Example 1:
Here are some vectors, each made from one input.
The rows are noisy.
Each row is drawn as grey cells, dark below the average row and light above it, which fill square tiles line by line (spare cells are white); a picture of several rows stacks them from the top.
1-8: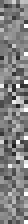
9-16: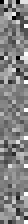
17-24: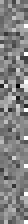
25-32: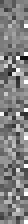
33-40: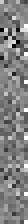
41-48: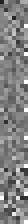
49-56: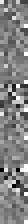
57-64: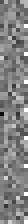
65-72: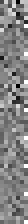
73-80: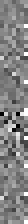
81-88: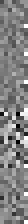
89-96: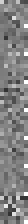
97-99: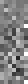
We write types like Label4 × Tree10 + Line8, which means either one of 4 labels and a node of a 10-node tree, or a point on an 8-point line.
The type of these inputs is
Bool × Bool × Bool × Bool + Unit.
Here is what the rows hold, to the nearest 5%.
About 5% of them hold a fixed value. The rest hold four true/false values.
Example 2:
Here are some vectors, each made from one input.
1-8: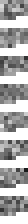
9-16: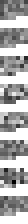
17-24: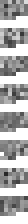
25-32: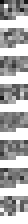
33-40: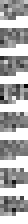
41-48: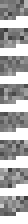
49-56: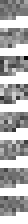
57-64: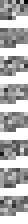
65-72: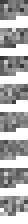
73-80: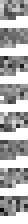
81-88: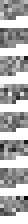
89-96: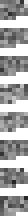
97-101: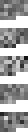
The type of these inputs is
Circle10.
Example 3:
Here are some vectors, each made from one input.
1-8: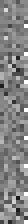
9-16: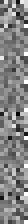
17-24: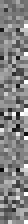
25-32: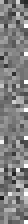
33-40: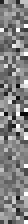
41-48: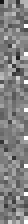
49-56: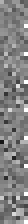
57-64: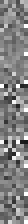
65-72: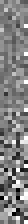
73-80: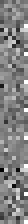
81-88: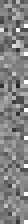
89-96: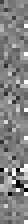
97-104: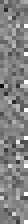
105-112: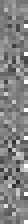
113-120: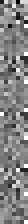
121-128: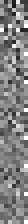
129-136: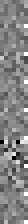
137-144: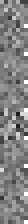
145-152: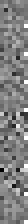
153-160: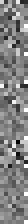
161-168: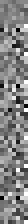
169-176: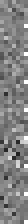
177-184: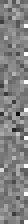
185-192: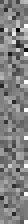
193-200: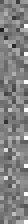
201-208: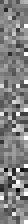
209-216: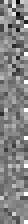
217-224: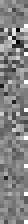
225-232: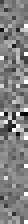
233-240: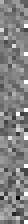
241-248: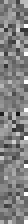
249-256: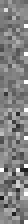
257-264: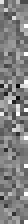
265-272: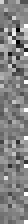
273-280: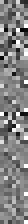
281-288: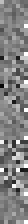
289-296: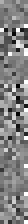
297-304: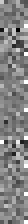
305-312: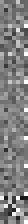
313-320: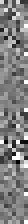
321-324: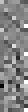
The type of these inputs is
Bool × Bool × Bool × Bool + Unit.
